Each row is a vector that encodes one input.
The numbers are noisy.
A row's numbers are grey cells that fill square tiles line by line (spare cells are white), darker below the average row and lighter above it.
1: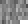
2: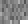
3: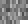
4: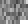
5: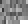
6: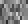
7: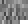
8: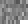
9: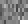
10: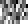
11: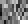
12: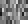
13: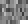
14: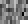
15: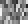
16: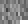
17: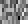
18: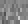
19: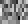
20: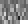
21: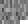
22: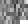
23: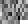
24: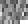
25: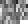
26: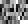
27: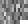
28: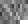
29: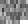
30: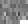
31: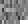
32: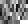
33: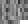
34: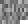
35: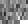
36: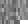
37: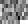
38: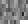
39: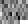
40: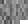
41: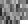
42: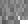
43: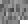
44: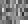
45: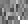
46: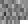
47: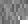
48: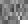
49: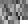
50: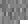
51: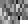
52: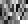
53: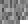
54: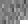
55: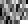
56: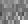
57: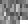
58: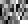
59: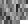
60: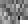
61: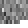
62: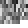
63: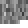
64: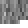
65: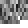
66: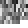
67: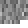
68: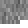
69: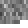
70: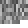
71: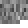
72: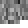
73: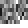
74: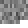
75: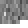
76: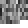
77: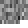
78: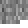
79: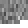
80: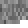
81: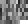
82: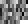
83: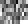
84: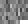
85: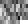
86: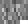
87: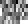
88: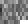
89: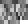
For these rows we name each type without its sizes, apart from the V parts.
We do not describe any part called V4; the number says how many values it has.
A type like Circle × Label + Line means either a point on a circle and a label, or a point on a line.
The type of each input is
(Bool × Bool × Bool + List(V4)) × Line.
